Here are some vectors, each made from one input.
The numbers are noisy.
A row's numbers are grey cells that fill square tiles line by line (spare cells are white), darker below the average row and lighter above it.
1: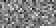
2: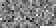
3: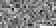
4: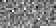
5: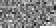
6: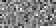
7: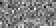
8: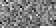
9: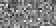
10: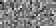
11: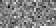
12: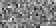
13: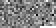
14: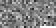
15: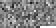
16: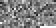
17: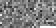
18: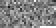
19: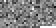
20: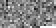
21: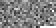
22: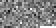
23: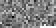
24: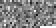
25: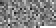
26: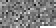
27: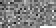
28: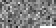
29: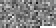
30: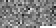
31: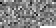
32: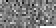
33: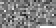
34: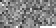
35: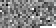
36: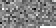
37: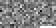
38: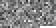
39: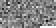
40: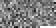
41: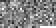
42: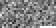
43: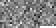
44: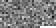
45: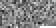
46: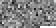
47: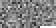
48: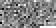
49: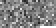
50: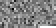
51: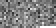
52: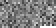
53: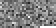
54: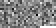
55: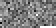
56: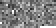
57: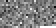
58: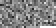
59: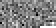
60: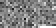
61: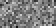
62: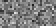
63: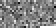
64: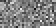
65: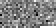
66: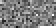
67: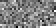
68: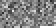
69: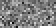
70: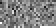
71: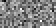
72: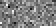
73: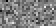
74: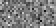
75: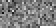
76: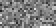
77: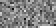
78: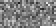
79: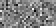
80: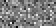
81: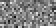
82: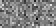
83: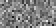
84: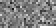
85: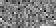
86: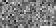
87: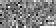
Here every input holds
a point on a 10-point line, together with either a fixed value, or three true/false values.
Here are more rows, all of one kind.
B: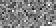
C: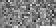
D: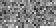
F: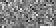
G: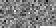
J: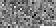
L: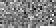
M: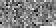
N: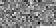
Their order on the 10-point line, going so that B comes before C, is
M, D, B, C, J, G, N, F, L.
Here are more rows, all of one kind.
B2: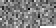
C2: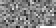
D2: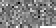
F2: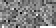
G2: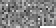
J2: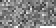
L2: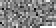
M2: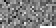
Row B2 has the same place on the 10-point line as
D2 and J2.
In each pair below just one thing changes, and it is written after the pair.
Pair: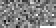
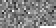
the place on the 10-point line
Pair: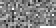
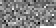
one of the three true/false values
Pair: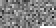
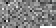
the place on the 10-point line
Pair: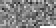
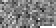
one of the three true/false values
